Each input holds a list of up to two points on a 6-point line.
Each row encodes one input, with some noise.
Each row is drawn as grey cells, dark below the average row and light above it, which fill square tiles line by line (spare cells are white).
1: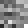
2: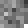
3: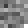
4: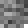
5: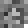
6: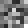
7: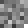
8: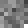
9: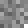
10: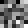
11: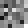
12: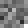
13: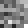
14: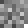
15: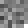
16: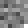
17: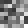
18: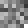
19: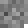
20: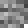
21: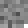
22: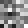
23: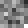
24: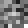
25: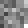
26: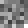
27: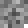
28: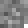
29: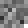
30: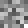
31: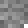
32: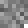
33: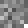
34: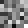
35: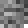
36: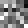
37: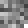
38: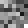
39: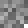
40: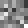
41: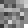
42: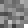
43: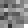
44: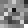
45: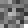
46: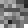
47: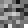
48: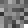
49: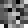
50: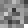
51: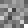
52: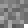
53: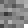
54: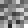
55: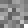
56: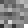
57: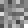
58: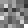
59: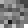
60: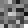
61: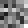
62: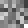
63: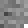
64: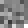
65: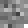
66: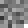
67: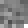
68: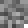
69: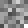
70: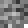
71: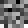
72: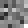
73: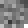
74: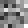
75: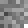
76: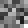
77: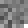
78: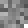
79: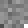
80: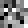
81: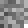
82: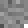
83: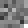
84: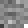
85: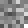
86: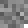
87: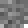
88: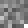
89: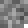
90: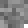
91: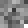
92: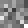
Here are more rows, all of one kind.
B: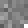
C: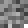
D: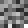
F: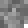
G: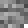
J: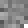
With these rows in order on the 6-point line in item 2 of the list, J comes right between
B and D.
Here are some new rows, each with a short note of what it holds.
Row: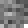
a list of one item
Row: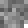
a list of two items
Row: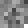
a list of one item
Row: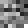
a list of two items
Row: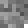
a list of two items
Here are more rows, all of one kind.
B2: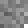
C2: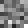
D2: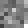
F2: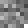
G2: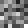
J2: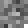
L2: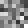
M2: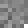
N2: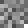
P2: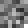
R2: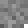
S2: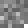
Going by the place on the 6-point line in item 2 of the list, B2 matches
L2 and R2.
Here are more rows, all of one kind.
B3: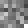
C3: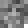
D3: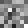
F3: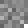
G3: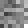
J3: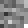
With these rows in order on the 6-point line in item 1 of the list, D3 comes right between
B3 and C3.
